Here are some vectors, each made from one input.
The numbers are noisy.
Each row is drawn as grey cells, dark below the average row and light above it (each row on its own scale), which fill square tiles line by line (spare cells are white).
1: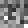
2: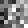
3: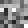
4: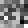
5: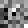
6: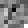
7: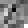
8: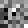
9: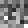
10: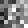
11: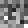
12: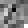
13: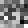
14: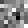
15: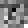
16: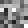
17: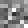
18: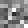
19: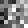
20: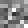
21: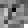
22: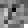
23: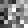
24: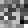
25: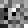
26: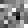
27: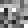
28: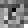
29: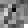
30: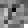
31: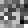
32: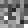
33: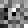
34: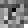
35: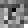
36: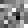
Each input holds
either one of 5 labels, or a point on a 5-point line.
